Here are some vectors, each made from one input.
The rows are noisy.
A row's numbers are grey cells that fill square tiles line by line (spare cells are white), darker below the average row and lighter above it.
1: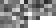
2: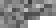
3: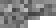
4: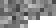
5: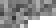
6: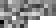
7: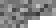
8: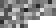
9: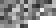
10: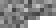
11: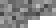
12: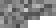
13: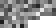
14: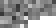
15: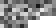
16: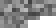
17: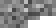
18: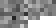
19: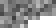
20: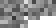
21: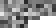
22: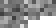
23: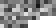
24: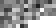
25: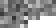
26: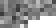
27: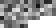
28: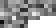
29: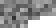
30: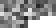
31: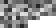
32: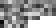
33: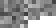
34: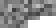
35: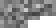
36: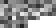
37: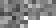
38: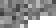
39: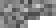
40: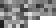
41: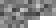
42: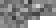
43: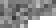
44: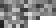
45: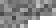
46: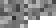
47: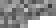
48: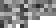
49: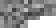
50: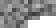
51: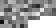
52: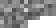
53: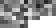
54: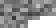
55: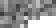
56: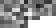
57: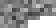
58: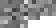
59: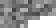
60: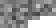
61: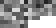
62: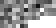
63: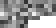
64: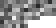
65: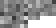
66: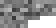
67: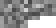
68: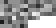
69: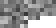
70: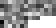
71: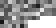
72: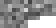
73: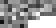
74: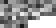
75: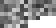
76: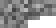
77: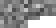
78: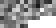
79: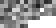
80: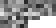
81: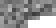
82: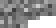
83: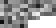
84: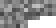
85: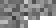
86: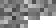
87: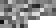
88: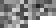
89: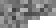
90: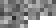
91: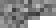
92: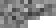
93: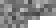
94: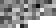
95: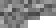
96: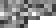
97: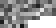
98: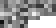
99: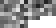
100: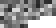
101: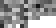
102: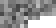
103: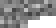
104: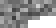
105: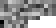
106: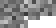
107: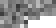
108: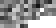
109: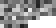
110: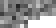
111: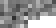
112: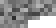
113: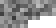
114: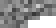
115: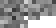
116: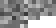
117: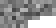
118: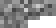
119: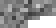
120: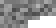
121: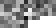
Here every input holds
either a point on an 11-point circle and a true/false value, or a point on an 11-point line.
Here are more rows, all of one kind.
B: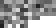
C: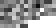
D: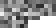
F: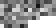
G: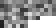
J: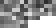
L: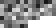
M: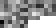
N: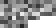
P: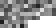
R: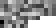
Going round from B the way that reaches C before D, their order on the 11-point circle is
B, C, J, L, F, D, N, M, R, P, G.
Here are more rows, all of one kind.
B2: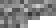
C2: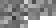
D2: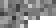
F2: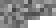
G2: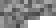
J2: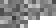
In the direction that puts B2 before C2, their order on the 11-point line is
B2, G2, F2, D2, J2, C2.
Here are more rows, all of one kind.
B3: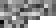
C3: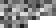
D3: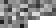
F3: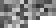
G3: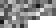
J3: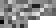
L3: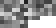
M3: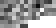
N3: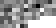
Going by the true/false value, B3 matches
F3 and L3.
